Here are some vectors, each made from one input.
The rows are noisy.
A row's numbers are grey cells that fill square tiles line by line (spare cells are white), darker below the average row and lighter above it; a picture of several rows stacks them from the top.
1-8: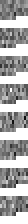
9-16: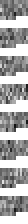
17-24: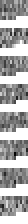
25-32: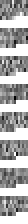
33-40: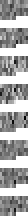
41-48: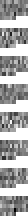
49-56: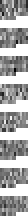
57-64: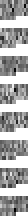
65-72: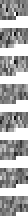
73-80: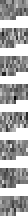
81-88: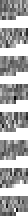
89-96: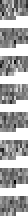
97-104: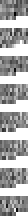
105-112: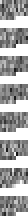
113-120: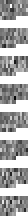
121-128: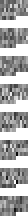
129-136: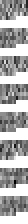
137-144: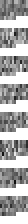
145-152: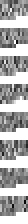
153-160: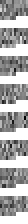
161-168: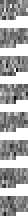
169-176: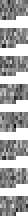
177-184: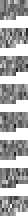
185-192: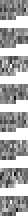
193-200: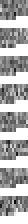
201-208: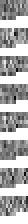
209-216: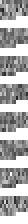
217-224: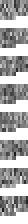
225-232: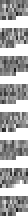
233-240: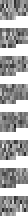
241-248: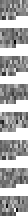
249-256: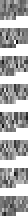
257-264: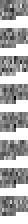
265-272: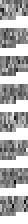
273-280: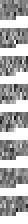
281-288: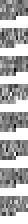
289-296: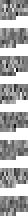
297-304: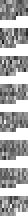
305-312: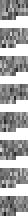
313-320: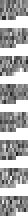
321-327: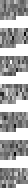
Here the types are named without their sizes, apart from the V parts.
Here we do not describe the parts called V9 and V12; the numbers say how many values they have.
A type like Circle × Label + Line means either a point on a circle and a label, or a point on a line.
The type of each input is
Bool × (Label + Line × V9) + V12.
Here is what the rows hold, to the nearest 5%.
About 70% of them hold a true/false value, together with either a label, or a point on a line and a value of V9. The rest hold a value of V12.
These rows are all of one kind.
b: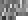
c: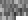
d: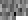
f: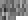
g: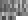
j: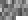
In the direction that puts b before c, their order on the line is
b, j, g, d, f, c.
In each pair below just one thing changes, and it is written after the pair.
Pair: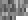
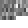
the place on the line
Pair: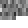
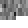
the value of V9
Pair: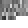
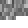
the true/false value
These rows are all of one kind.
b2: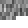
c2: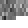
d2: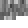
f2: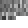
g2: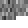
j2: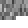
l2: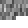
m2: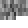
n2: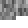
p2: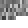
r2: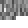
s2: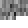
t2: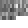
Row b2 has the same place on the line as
j2, l2, p2 and r2.
